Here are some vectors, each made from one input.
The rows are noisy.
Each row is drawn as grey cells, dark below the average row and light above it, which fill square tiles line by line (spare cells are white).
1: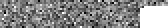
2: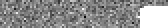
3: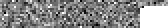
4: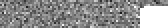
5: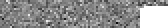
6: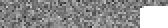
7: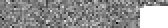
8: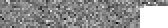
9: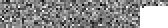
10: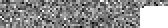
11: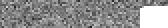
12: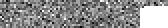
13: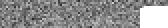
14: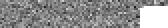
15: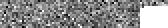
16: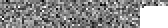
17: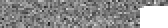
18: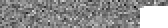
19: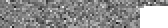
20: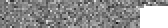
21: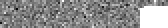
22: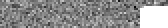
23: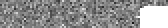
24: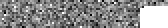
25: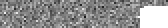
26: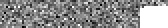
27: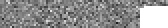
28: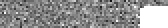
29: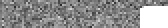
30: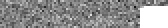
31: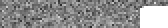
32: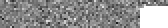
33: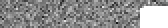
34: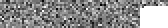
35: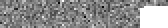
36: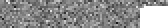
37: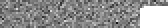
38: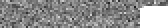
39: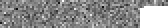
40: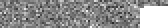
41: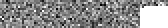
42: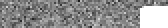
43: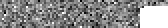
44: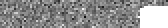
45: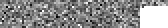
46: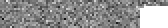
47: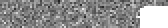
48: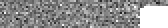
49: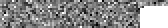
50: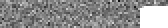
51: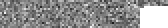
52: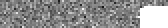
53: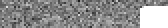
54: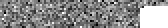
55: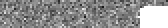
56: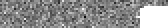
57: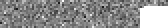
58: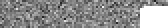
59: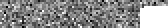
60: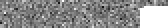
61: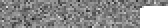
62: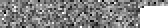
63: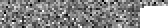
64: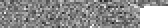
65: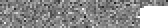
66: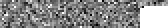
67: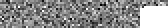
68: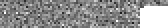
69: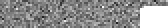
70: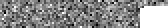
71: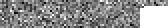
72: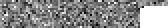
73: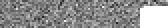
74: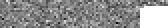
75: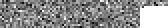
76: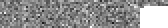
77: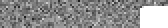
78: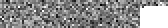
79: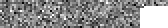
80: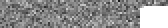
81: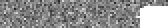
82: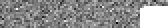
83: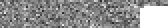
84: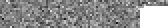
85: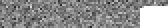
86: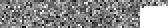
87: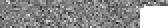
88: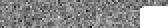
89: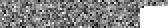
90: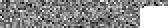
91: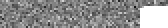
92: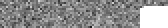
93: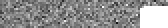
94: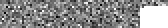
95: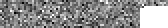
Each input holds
either a point on a 7-point line, or three true/false values.
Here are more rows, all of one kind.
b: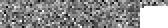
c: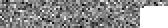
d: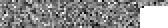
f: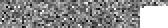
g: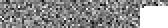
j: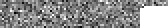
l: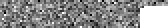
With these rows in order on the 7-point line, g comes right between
c and f.
